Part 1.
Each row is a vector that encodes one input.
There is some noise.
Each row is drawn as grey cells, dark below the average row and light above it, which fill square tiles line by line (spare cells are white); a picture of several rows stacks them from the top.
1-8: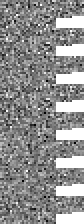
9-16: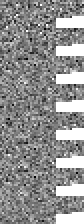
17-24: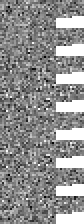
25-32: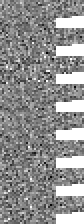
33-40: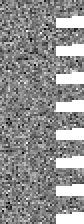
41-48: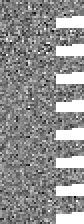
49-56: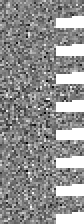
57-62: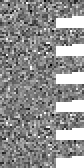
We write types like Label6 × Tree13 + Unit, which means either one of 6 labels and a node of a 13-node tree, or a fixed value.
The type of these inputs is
Bool × (Tree8 + Unit).
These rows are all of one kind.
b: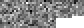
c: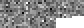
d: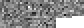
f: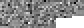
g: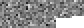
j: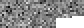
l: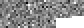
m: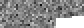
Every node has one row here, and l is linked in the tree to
g.
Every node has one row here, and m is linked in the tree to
c, f and g.
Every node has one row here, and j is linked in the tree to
c.
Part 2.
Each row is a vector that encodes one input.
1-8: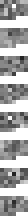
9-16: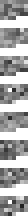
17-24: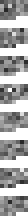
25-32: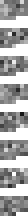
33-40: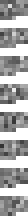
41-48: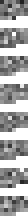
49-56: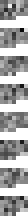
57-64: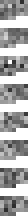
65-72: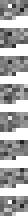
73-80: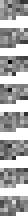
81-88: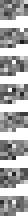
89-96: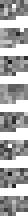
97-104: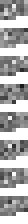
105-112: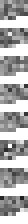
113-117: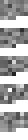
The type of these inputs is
Bool × Line8 × Line8.
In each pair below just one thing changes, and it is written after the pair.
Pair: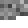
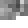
the place on one of the two 8-point lines
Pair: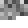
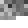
the true/false value
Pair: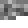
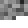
the true/false value
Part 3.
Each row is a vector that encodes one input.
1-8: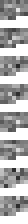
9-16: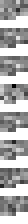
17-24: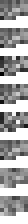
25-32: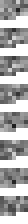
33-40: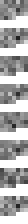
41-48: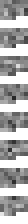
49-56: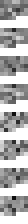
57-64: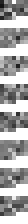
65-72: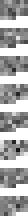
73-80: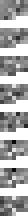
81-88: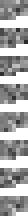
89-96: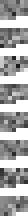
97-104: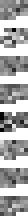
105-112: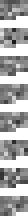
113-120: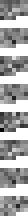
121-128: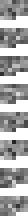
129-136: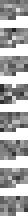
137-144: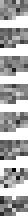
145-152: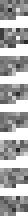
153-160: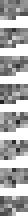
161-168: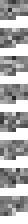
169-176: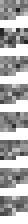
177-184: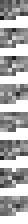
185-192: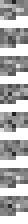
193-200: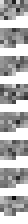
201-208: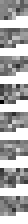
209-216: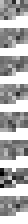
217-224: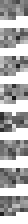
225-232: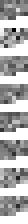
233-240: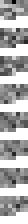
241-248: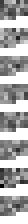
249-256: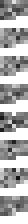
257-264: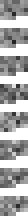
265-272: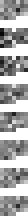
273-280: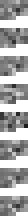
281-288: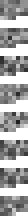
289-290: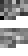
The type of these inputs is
Bool × Bool × Bool + Line11.
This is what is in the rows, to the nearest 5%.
About 60% of them hold a point on an 11-point line. The rest hold three true/false values.
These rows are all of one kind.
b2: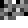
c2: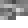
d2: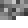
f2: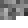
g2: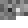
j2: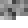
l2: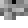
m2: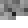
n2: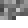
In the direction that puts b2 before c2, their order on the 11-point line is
m2, j2, b2, f2, d2, n2, l2, c2, g2.
